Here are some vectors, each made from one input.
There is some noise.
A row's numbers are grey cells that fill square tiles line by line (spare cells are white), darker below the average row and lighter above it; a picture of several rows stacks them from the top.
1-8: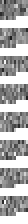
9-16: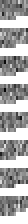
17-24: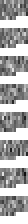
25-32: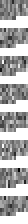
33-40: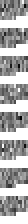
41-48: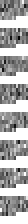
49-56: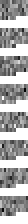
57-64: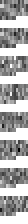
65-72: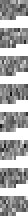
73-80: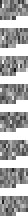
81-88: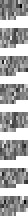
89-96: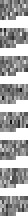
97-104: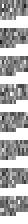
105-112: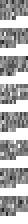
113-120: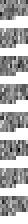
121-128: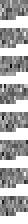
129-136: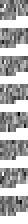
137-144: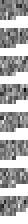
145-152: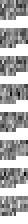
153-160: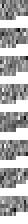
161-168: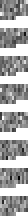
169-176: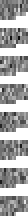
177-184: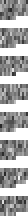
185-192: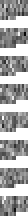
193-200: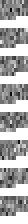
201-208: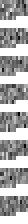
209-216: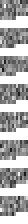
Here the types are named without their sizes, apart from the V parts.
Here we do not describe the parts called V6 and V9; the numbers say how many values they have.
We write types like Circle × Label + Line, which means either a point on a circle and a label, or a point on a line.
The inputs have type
Label × (Line + Tree) + V6 × V9.
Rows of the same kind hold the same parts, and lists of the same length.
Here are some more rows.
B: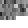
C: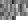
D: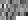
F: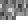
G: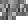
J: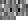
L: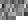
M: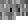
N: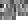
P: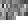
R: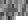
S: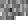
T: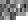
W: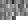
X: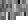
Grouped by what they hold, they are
B, C, F, G, J, L, W
D, M, N, P, R, S
T, X

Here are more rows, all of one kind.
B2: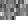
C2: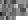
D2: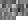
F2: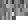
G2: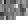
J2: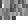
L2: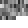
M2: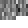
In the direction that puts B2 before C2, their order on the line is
J2, L2, B2, M2, F2, D2, C2, G2.
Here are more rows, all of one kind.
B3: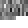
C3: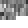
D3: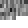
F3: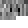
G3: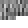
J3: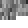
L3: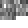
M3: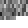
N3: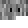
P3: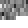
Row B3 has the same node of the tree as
G3, L3 and M3.
